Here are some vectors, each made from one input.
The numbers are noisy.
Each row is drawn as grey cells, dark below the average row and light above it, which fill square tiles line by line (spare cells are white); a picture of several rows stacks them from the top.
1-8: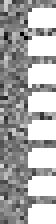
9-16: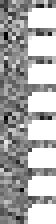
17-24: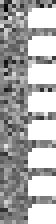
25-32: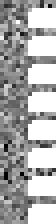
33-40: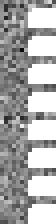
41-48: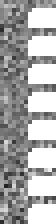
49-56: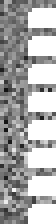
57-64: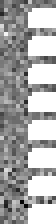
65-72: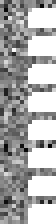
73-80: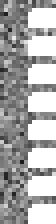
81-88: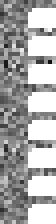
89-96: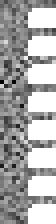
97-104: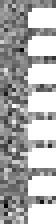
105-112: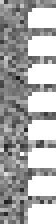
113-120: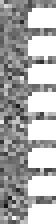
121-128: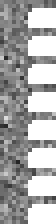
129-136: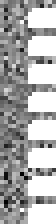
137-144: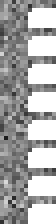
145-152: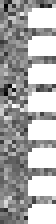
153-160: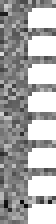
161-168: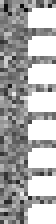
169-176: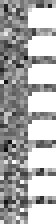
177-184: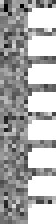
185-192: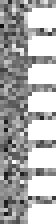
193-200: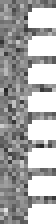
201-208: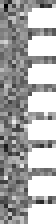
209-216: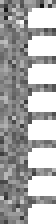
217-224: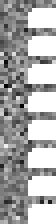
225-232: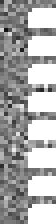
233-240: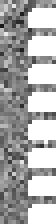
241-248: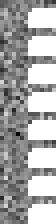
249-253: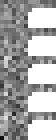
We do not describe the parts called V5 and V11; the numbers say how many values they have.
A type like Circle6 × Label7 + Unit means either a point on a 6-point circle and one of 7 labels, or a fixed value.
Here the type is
Bool × (Tree16 + V5) + V11.
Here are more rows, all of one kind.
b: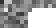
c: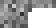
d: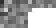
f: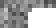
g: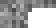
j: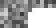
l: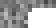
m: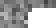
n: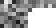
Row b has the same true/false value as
d and n.
